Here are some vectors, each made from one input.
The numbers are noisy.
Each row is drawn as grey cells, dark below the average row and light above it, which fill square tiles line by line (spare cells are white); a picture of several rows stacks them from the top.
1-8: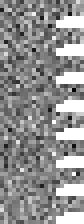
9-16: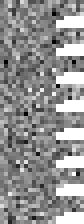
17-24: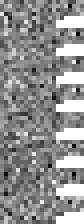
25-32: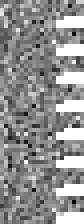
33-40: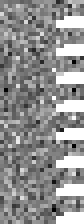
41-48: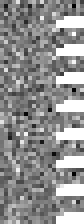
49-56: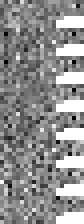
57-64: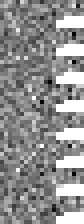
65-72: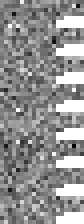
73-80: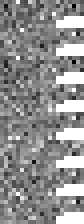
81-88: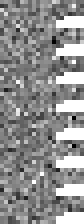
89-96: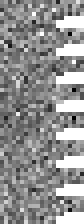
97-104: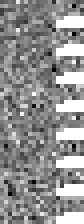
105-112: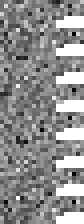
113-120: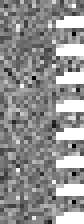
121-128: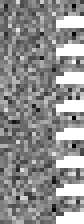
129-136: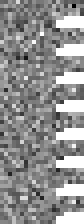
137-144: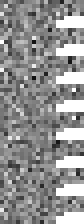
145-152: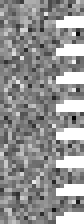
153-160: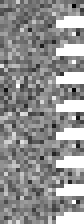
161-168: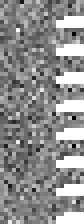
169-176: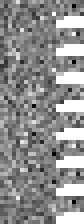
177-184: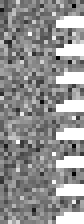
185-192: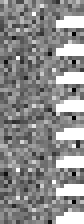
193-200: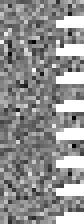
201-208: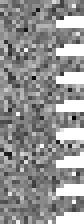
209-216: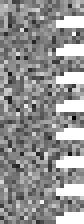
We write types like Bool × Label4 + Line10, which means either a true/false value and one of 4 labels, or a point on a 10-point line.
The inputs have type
Bool × Line10 + Line5 × Line8 × Tree8.
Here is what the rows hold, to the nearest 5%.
About 40% of them hold a point on a 5-point line, a point on an 8-point line and a node of an 8-node tree. The rest hold a point on a 10-point line and a true/false value.
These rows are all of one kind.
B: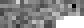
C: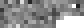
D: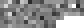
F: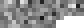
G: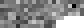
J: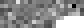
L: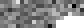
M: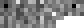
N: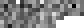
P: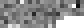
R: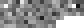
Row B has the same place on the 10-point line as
D, G, J and R.
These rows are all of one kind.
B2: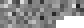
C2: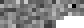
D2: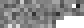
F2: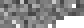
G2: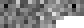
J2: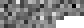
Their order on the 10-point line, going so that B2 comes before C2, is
J2, F2, G2, D2, B2, C2.
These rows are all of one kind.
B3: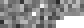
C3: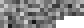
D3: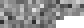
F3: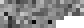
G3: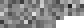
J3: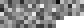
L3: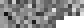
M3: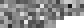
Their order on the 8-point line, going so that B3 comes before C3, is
L3, J3, F3, D3, B3, G3, M3, C3.
